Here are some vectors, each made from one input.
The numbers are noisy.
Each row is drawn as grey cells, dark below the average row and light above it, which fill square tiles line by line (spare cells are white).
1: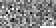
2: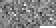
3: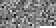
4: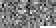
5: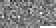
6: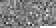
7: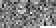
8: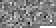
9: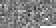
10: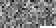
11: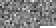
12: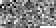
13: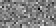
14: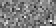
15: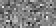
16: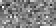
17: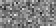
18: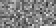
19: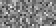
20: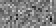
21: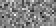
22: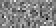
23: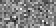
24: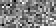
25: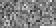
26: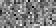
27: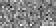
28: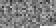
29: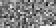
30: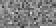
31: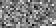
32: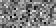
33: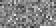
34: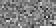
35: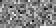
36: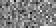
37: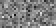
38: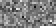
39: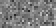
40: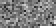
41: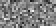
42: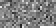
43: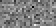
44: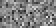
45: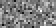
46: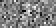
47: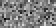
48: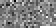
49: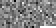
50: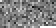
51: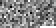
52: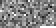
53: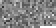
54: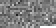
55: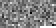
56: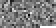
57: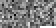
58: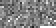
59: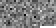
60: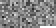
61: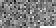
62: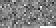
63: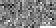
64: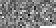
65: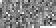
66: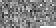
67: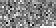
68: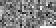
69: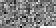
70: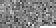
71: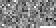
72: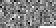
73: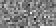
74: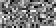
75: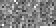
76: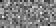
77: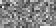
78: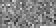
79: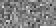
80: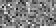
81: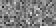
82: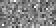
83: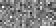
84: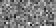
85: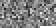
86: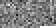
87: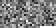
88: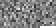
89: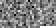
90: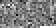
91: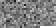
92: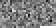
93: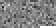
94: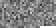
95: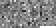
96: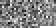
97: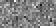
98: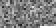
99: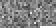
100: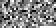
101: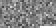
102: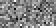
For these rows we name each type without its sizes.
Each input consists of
a label, together with either a point on each of two lines, or a node of a tree.
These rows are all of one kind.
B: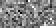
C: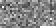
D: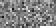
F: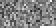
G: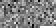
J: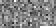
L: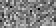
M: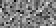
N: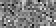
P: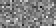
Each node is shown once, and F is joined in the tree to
D, G and M.
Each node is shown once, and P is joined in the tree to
G.
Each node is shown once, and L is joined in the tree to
B, C and G.
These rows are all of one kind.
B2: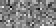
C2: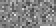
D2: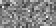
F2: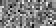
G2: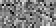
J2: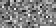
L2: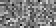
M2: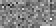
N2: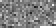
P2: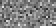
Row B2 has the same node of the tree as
F2, J2 and P2.
